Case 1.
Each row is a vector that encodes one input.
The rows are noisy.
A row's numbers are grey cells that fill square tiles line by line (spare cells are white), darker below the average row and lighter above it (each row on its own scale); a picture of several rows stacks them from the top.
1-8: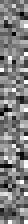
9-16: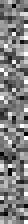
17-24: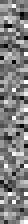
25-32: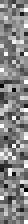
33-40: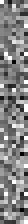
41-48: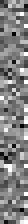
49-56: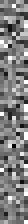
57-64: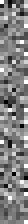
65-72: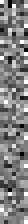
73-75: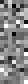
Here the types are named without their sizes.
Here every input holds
a list of points on a line.
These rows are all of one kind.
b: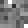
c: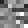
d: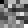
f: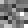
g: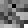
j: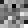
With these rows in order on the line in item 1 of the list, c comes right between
d and f.
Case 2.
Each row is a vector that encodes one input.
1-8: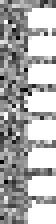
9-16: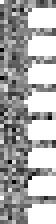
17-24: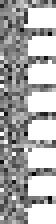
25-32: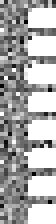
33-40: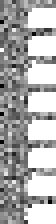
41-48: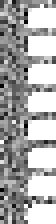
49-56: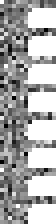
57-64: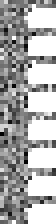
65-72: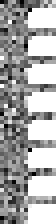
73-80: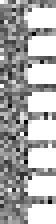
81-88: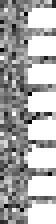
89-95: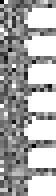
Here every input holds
either a node of a 7-node tree, or three true/false values.
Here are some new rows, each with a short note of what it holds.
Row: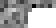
a node of a 7-node tree
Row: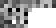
three true/false values
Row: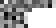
a node of a 7-node tree
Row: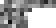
three true/false values
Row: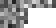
three true/false values
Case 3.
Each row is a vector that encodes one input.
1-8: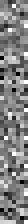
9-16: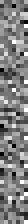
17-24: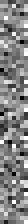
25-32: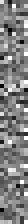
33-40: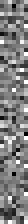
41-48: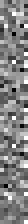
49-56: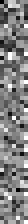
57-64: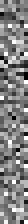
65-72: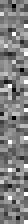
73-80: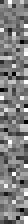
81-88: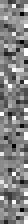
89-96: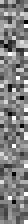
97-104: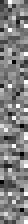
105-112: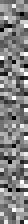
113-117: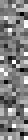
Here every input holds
a list of up to two points on a 9-point line.
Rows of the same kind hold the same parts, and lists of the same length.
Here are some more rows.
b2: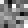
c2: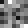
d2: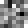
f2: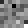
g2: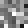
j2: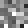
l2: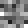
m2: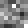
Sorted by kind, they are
b2, d2, m2
c2, f2, l2
g2, j2

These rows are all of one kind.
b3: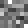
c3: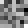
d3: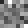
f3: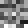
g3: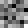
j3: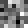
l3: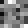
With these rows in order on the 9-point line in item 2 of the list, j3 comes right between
d3 and f3.
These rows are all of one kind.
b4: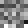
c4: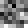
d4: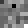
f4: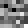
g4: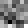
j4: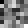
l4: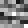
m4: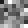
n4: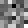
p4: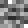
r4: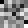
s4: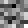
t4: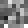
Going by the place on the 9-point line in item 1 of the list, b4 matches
l4, n4 and s4.
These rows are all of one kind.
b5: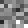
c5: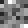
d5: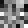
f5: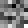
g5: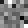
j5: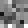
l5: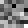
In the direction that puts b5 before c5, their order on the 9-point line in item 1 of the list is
b5, c5, g5, d5, f5, l5, j5.
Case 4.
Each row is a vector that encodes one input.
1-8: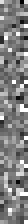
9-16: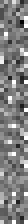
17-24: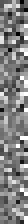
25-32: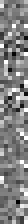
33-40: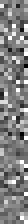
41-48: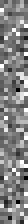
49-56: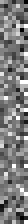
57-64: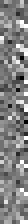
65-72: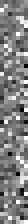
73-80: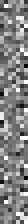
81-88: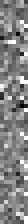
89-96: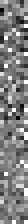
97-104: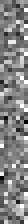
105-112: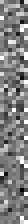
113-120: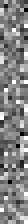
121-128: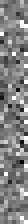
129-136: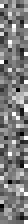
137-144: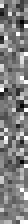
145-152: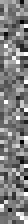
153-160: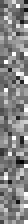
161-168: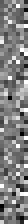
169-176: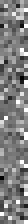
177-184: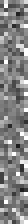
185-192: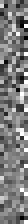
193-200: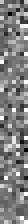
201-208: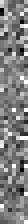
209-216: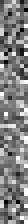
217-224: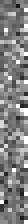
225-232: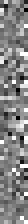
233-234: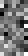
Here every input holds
a point on a 12-point line, together with either a fixed value, or three true/false values.
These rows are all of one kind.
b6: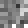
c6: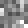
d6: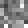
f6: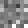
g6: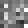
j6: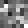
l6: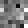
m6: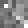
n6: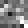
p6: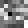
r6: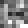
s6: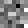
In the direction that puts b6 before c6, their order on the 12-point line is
f6, s6, l6, b6, g6, p6, m6, j6, n6, r6, c6, d6.
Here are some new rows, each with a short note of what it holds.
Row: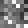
a point on a 12-point line
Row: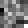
a point on a 12-point line
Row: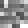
a point on a 12-point line and three true/false values
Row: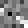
a point on a 12-point line and three true/false values
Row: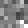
a point on a 12-point line and three true/false values
